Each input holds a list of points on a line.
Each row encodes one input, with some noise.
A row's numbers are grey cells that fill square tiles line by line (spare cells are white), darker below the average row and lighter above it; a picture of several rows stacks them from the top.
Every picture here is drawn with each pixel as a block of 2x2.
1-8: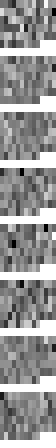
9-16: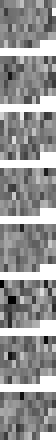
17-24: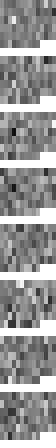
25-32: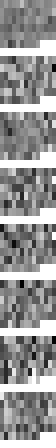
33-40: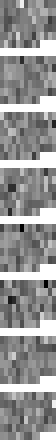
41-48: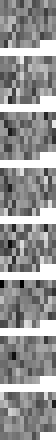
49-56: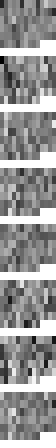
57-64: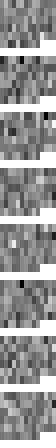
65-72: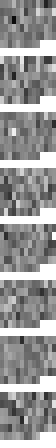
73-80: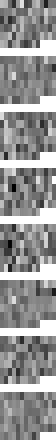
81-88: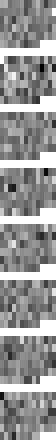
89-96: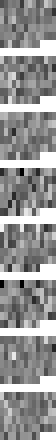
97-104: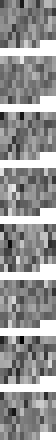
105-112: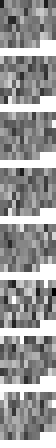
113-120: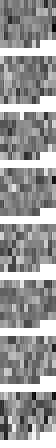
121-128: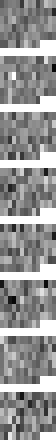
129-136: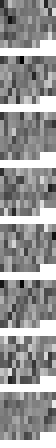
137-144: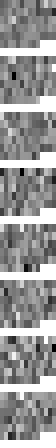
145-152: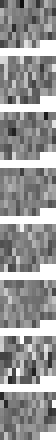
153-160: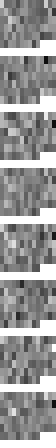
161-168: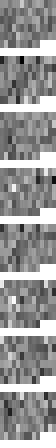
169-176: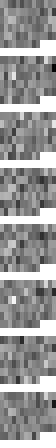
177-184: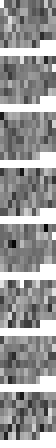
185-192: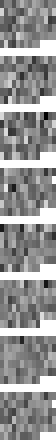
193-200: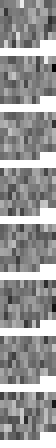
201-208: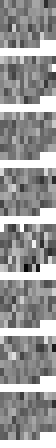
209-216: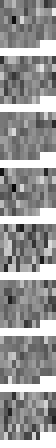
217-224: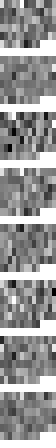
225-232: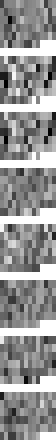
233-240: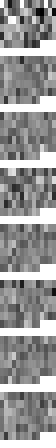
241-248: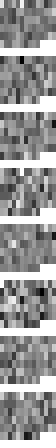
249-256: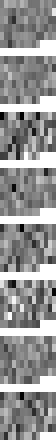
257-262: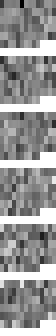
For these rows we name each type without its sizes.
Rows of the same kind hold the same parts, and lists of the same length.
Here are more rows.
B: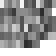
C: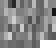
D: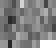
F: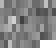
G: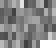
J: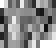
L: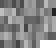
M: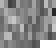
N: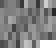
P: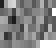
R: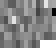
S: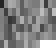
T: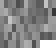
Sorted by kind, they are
B, D, G, P, S
C, F, L, M, N, R, T
J

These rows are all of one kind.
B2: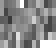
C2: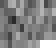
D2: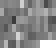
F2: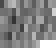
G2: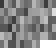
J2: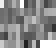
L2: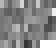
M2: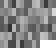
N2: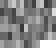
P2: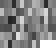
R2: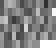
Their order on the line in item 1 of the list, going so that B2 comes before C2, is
J2, L2, B2, N2, F2, C2, D2, P2, G2, M2, R2.
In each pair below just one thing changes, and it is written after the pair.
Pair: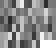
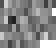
the place on the line in item 2 of the list
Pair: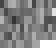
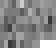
the place on the line in item 1 of the list
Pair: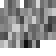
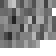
the place on the line in item 1 of the list
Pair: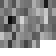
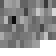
the place on the line in item 2 of the list
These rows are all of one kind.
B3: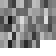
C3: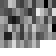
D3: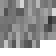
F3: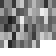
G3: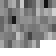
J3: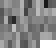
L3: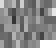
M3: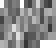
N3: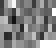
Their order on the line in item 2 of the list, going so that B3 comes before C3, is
B3, C3, F3, G3, J3, M3, D3, L3, N3.
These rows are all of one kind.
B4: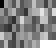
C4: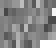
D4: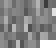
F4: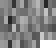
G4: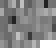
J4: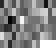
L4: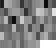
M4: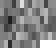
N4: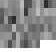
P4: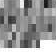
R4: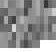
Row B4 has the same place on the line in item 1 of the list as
J4, N4, P4 and R4.
